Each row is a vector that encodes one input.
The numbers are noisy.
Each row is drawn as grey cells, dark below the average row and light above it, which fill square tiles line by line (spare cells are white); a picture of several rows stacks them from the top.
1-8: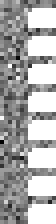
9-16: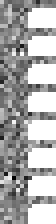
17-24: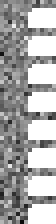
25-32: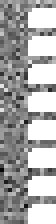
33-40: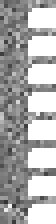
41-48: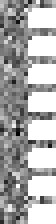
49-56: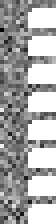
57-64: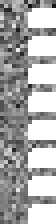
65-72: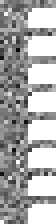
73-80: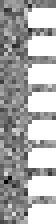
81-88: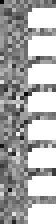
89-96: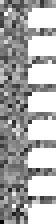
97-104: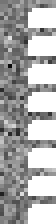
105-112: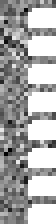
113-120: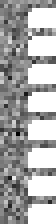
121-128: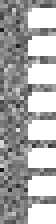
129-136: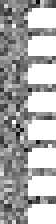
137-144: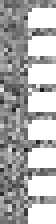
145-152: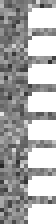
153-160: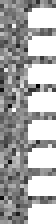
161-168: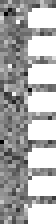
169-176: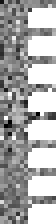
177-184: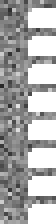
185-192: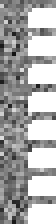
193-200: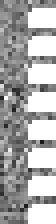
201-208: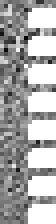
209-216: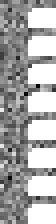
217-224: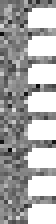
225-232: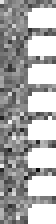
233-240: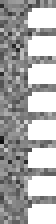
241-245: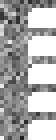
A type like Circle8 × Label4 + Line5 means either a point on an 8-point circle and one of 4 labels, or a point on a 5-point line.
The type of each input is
(Bool × Bool × Bool + Circle5) × Circle17.
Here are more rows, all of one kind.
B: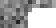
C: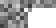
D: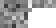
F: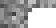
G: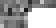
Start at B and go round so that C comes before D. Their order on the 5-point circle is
B, C, D, F, G.
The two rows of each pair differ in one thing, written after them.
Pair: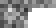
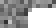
the place on the 5-point circle
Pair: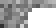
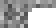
the place on the 5-point circle
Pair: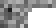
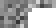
the place on the 5-point circle
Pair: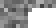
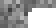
the place on the 5-point circle
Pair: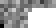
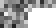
the place on the 5-point circle
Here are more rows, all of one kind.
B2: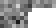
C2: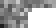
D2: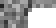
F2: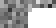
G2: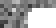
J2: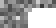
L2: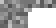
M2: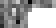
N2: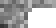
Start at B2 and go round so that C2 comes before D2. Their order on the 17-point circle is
B2, C2, F2, N2, J2, L2, G2, D2, M2.
